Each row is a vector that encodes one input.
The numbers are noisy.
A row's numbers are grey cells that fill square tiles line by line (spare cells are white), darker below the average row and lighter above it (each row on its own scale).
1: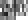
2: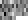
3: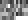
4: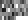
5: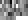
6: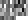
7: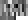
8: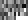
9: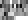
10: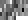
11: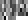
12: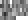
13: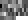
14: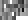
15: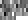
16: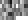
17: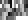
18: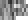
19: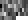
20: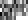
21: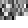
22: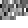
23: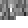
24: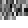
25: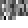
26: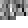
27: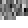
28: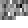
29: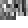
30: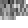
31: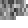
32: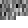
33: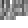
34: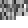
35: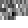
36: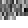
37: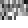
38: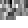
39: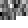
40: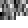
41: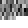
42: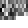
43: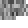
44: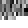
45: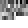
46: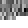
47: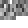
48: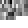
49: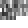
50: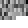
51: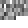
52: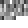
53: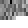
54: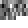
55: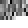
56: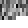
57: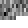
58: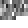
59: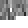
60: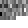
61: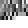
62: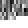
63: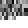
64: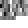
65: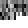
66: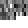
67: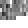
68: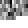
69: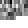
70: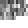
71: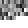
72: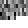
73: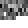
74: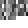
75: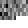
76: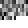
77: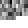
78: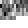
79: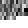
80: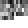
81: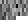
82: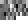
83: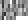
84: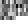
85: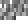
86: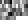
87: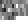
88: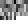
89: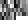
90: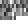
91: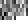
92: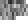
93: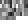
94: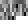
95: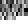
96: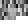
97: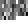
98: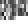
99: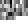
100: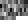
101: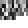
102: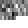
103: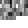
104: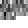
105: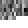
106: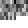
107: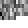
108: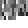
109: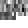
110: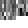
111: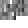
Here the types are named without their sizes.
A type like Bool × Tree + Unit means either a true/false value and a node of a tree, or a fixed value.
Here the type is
Circle × Circle + Label.
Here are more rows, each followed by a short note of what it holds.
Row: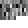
a point on each of two circles
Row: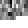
a label
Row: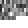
a point on each of two circles
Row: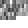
a point on each of two circles
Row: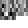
a label
